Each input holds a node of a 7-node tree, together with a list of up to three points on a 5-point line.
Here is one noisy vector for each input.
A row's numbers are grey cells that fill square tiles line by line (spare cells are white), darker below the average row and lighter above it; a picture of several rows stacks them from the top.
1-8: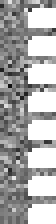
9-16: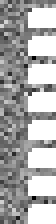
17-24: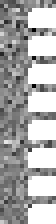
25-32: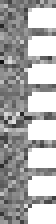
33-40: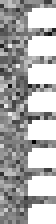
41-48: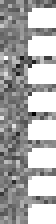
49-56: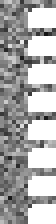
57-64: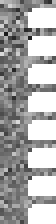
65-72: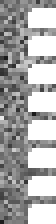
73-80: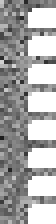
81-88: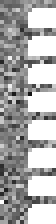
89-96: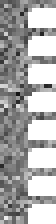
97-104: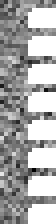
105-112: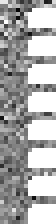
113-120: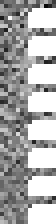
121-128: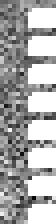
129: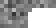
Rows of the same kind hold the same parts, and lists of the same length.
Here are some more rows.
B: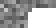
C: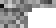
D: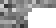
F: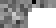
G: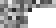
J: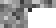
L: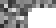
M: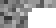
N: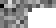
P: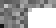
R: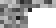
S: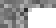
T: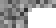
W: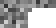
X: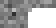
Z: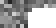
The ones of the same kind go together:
B, L, S, W, X
C, G, J, N, R
D, F, M, Z
P, T

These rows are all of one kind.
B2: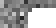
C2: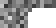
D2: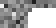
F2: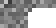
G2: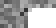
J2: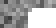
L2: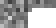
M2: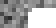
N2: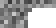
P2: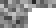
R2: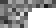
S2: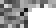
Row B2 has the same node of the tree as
J2, M2 and R2.
